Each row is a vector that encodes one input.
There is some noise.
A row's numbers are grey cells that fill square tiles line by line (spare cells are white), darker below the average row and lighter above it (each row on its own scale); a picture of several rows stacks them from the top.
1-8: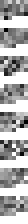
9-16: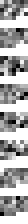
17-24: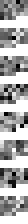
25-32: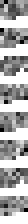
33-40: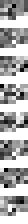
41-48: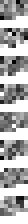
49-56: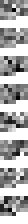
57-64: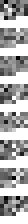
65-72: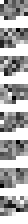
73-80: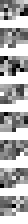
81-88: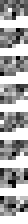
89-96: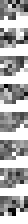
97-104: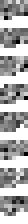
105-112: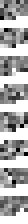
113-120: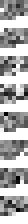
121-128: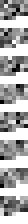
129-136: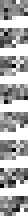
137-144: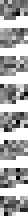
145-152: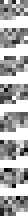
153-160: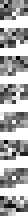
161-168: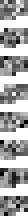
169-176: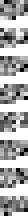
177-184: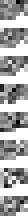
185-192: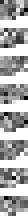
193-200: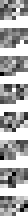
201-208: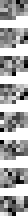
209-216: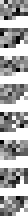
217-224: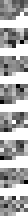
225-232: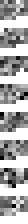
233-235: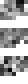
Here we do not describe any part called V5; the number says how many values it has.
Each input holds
one of 6 labels and a value of V5, together with either a fixed value, or three true/false values.
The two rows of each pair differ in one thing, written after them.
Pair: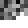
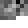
the value of V5
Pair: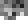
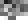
the value of V5
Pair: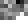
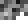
one of the three true/false values
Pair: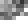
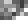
one of the three true/false values
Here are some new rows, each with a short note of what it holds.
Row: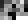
one of 6 labels, three true/false values and a value of V5
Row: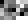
one of 6 labels and a value of V5
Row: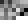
one of 6 labels and a value of V5
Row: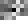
one of 6 labels and a value of V5
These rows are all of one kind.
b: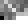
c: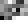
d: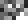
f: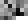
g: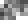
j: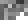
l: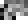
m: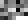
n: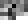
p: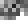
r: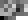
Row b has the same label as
d and r.
